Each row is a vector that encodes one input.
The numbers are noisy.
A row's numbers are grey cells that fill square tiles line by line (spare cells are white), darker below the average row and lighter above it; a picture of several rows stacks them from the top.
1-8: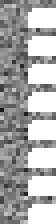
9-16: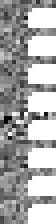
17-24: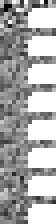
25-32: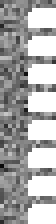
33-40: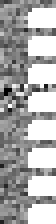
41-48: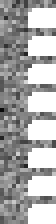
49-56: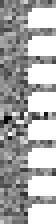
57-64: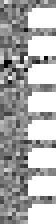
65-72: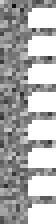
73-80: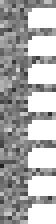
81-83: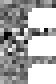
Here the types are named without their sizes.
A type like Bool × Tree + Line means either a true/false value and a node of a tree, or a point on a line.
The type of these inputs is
List(Line).
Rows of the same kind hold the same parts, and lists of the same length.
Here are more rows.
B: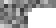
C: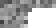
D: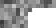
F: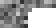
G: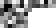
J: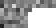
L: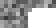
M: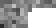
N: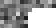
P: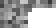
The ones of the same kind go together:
B, F, L, N
C, D, J, M, P
G

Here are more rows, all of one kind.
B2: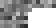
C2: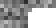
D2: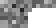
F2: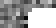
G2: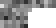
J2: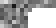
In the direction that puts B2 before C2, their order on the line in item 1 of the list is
F2, B2, G2, C2, D2, J2.
